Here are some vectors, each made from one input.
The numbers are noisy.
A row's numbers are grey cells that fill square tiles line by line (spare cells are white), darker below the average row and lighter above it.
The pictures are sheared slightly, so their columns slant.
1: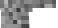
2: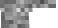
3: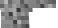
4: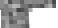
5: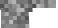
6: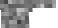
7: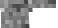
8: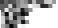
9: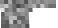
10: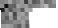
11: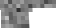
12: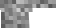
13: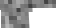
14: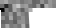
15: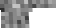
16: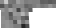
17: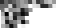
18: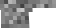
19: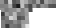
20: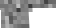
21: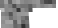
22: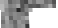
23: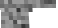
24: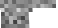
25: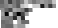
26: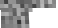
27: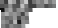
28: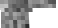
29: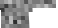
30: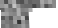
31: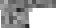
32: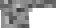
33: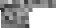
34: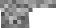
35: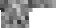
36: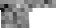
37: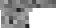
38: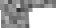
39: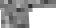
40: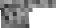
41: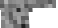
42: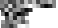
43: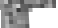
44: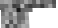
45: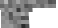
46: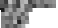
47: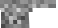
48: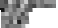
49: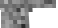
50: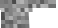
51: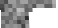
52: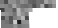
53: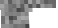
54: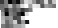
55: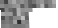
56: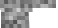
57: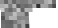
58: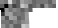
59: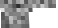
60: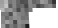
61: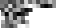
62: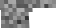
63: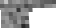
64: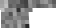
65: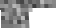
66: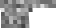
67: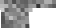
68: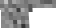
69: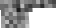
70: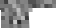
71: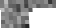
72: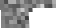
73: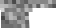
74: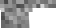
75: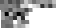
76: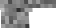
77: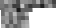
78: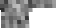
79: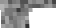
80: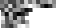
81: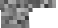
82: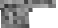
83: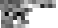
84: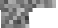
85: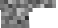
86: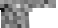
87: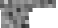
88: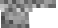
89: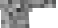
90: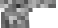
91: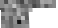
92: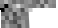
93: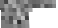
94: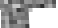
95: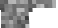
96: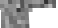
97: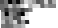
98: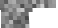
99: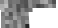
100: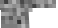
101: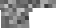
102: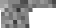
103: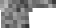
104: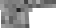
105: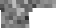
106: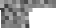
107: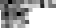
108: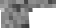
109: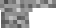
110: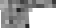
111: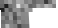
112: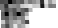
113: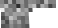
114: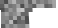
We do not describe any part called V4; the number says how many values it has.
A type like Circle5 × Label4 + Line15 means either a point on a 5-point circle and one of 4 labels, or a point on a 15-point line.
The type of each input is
(Bool × Bool × Bool × Bool + Unit) × V4 + Line5.
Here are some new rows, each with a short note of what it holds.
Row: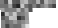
a value of V4
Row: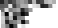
a point on a 5-point line
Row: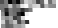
a point on a 5-point line
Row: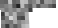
a value of V4
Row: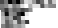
a point on a 5-point line
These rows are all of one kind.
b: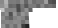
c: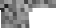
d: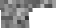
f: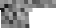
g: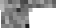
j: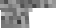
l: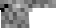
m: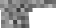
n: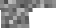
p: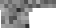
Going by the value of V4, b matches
g, m and p.
